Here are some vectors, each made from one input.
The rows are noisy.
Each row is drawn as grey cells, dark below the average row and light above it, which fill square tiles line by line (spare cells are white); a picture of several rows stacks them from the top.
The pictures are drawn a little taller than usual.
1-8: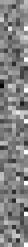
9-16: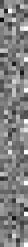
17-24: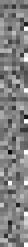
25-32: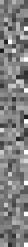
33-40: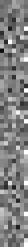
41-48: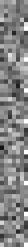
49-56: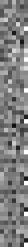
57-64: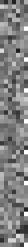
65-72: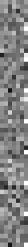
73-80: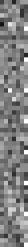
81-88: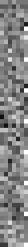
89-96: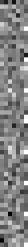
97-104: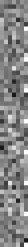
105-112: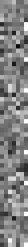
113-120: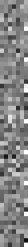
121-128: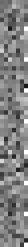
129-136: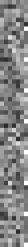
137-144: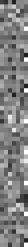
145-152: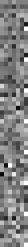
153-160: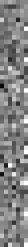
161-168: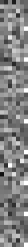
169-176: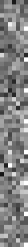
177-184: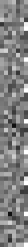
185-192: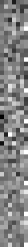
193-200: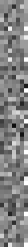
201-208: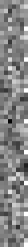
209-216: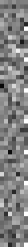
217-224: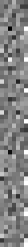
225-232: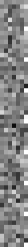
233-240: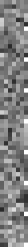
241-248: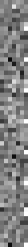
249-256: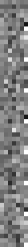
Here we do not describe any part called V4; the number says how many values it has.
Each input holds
either a point on a 9-point circle and a true/false value, or a fixed value, or two values of V4.
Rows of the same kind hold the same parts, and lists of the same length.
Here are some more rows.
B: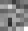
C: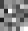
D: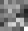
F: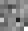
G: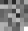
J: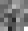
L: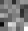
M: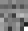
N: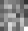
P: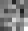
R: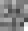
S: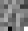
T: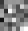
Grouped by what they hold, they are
B, D, G, L, N, P
C, T
F, J, M, R, S

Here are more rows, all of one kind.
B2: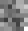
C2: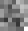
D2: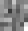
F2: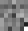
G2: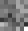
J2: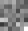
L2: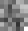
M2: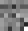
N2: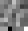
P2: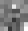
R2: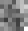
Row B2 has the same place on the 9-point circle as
C2, L2, P2 and R2.
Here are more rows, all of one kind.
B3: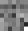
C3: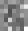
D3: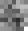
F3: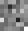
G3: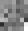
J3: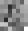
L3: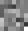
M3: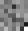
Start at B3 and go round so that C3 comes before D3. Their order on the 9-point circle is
B3, L3, F3, G3, C3, J3, D3, M3.
